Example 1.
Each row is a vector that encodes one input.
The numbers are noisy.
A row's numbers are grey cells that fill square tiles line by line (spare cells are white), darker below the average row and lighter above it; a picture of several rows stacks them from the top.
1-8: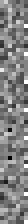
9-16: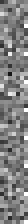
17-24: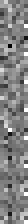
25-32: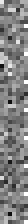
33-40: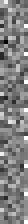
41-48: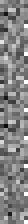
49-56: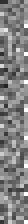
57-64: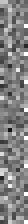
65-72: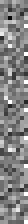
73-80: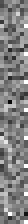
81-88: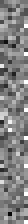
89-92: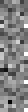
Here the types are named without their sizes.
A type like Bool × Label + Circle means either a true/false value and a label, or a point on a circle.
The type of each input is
Bool × Bool × Bool + (Circle + Unit) × Line.
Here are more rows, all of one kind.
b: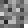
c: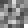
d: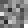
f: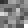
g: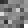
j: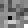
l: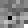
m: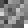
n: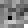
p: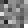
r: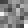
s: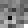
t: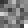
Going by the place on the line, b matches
d, g, m and p.
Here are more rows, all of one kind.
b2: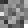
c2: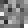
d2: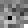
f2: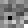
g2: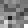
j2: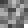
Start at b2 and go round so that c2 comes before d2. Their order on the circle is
b2, j2, g2, f2, c2, d2.
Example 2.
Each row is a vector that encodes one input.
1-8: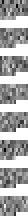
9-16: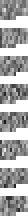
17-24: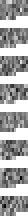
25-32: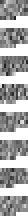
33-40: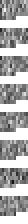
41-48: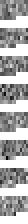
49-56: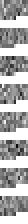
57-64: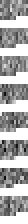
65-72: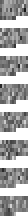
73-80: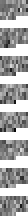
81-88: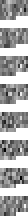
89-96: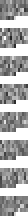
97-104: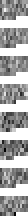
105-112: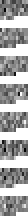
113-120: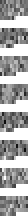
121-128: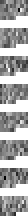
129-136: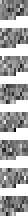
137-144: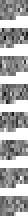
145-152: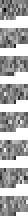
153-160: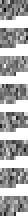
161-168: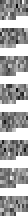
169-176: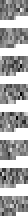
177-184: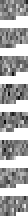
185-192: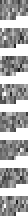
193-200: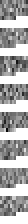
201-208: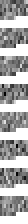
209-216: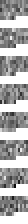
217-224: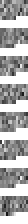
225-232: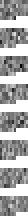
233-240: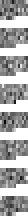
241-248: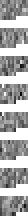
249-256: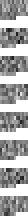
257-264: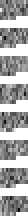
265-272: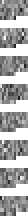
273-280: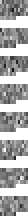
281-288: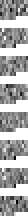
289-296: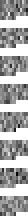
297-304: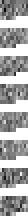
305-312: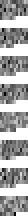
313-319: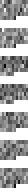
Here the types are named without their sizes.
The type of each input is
Bool × Circle × (Circle + Unit).
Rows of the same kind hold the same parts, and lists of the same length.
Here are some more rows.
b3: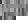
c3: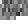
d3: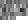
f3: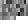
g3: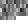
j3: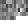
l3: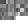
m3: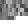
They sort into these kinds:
b3, c3, d3, f3, g3
j3, l3, m3

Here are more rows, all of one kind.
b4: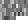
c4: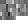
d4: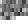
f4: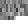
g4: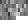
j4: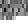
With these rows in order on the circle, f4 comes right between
d4 and j4.
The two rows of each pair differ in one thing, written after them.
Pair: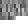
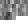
the place on the circle
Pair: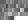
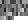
the true/false value
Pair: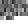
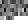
the place on the circle
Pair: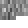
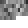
the place on the circle
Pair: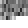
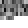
the place on the circle
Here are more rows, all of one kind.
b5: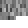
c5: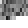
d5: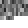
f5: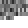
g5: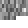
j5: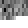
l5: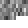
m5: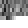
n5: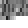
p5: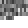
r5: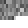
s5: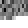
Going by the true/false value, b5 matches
g5, l5 and r5.
